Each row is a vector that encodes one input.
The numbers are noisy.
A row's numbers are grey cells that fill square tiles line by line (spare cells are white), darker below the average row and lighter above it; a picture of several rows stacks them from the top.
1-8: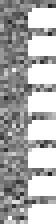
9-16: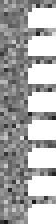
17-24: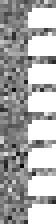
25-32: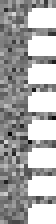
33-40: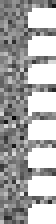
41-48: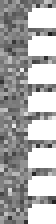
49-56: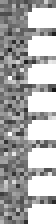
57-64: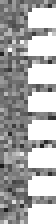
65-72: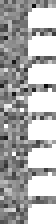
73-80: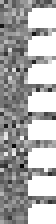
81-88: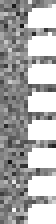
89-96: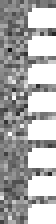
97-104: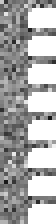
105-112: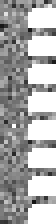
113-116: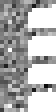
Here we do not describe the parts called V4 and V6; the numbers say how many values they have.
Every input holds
a point on a 5-point line and a true/false value, together with either a fixed value, or a value of V4 and a value of V6.
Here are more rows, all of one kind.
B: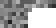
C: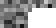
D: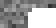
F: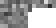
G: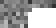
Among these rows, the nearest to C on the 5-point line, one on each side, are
D and F.
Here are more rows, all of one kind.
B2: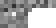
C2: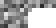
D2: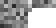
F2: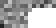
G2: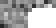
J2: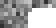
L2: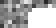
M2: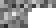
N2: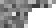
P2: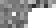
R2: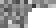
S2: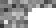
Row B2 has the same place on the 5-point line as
F2 and S2.
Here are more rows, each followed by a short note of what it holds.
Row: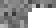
a point on a 5-point line and a true/false value
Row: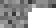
a point on a 5-point line and a true/false value
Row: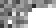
a point on a 5-point line, a true/false value, a value of V4 and a value of V6
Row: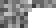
a point on a 5-point line, a true/false value, a value of V4 and a value of V6
